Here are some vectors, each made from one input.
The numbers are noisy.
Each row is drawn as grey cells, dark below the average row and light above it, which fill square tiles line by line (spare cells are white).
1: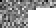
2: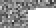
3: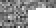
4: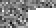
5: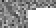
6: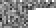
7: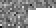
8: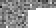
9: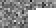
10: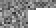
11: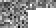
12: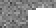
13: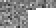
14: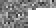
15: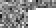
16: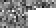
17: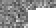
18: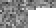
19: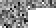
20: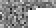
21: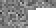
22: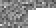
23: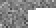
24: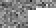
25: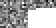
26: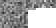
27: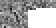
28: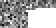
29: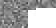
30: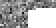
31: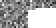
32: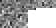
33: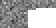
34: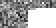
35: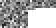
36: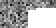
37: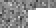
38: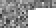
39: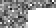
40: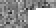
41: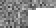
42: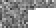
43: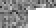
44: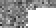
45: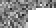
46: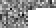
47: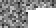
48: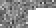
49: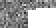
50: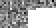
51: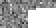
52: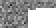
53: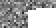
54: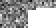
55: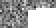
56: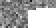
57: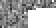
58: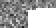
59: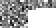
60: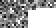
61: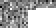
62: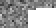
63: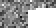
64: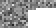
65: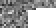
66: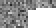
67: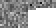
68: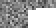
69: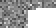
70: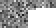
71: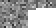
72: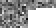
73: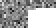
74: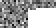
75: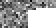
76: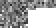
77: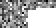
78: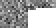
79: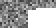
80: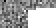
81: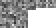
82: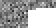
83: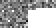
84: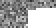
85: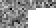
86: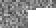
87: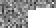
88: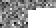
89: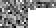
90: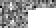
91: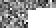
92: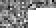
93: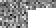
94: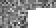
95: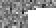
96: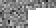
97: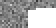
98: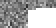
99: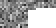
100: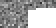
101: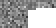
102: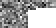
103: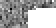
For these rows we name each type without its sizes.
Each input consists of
a point on a line, together with either a fixed value, or four true/false values.
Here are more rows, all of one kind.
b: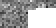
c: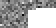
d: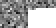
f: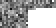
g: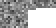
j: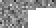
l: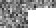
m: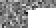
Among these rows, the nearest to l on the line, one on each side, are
g and m.
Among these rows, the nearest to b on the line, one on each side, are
d and m.
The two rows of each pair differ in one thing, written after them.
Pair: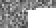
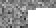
one of the four true/false values
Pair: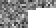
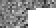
one of the four true/false values
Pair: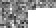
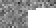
the place on the line
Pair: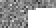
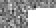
one of the four true/false values
